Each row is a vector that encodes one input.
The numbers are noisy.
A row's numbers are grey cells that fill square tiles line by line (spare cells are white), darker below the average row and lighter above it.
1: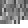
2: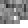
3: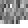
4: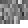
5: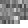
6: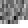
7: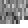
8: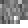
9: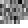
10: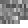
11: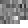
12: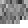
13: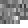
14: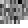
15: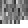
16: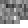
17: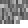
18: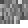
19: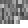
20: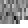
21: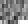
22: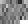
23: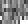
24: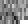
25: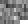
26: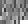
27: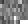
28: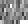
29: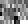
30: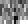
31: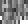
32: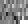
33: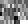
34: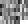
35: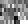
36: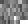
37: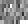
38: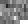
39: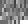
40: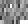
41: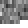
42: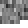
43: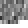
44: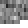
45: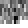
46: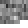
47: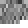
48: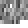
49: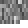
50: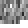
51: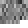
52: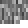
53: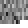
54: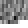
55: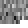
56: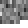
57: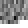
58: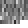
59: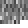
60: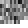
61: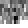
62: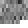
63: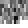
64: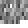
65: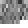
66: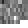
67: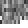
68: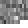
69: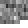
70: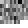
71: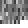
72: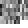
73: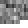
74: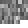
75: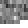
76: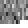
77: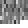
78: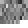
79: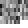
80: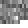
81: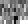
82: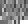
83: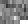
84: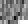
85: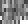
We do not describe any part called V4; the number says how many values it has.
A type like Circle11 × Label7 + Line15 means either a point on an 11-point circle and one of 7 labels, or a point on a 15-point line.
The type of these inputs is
Bool × (Line6 + V4).
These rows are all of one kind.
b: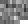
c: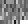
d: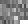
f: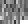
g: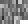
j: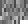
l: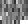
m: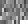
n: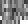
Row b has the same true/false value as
d and g.
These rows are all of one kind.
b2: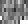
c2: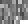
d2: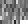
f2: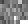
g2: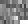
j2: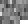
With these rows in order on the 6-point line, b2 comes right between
c2 and f2.
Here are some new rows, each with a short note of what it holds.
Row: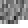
a true/false value and a value of V4
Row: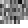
a true/false value and a value of V4
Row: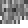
a point on a 6-point line and a true/false value
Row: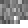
a point on a 6-point line and a true/false value
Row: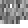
a true/false value and a value of V4
